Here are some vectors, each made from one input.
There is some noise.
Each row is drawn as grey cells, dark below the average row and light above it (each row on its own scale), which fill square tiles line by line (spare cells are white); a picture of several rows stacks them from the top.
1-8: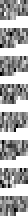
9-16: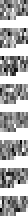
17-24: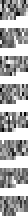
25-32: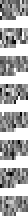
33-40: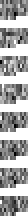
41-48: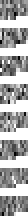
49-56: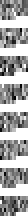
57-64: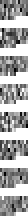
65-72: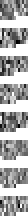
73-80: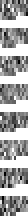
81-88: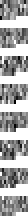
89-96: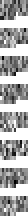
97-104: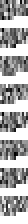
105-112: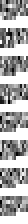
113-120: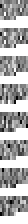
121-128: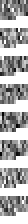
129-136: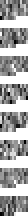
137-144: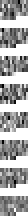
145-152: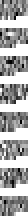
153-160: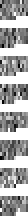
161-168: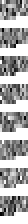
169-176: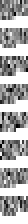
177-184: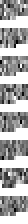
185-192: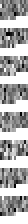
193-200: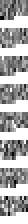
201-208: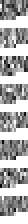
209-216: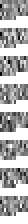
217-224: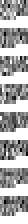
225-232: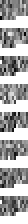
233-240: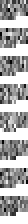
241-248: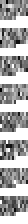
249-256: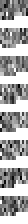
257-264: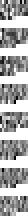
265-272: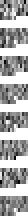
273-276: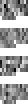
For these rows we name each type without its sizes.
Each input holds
three true/false values, together with a list of points on a line.
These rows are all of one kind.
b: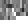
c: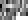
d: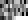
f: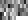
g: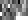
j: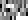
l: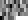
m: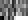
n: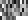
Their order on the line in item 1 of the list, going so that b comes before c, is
f, b, j, d, c, m, g, n, l.
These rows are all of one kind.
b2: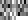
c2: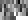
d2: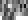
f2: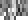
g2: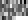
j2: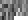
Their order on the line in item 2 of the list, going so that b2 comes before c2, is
f2, g2, j2, b2, d2, c2.
